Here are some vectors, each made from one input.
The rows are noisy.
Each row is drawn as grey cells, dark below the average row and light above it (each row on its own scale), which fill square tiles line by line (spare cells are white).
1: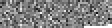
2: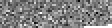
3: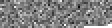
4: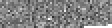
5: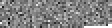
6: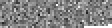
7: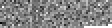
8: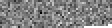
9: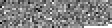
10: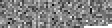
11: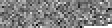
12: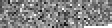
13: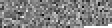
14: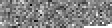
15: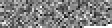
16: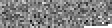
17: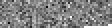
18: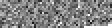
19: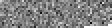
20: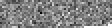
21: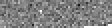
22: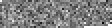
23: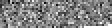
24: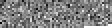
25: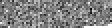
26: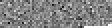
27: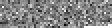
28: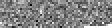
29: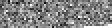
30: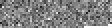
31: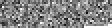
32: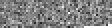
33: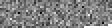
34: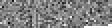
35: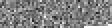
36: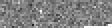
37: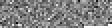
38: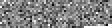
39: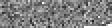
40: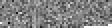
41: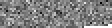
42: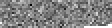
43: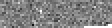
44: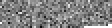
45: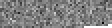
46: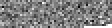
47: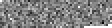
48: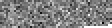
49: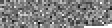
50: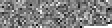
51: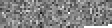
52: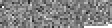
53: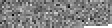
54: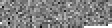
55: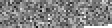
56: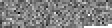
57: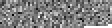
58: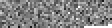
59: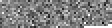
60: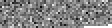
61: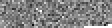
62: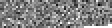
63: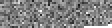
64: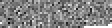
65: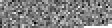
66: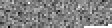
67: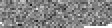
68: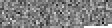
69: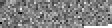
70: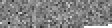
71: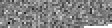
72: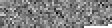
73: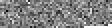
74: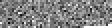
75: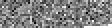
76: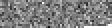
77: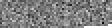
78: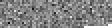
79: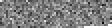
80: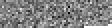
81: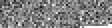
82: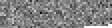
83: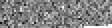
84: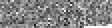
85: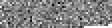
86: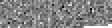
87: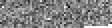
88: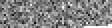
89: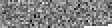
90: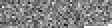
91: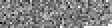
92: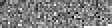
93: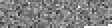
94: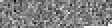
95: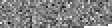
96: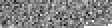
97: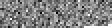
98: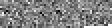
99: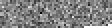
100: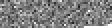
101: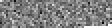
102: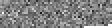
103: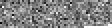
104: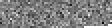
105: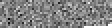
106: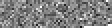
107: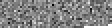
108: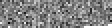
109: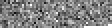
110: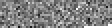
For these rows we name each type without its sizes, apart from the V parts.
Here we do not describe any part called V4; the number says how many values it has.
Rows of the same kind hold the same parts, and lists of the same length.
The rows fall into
4 kinds.
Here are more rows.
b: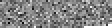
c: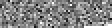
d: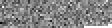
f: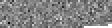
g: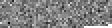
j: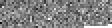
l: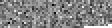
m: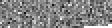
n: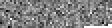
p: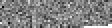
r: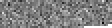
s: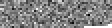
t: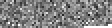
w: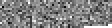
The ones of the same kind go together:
b, f, g, l, m, p, w
c, d, j, r
n, t
s

